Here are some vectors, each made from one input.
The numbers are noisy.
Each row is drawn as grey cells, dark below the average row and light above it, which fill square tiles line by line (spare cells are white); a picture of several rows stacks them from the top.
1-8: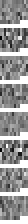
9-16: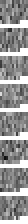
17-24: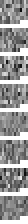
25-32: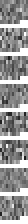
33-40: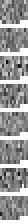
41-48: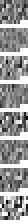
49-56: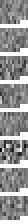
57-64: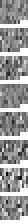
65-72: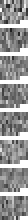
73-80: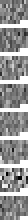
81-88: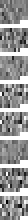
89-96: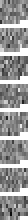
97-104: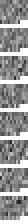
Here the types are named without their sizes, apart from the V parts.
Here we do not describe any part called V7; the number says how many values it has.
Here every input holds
a point on a line and a value of V7, together with either a fixed value, or three true/false values.
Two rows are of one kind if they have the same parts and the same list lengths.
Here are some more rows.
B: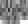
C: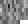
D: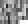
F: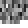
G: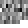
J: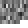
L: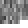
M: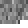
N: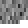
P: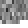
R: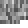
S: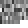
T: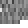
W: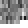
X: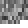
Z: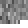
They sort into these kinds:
B, D, L, M, R, W
C, F, G, J, N, P, S, T, X, Z

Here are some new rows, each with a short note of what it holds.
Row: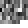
a point on a line, three true/false values and a value of V7
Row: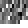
a point on a line, three true/false values and a value of V7
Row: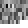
a point on a line, three true/false values and a value of V7
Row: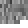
a point on a line, three true/false values and a value of V7
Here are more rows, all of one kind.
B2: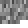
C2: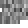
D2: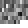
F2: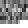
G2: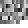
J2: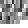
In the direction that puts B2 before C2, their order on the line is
F2, G2, B2, D2, C2, J2.
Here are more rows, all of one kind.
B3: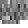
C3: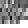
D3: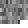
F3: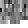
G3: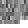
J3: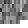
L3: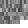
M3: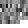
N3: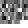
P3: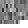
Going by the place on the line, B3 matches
C3 and P3.
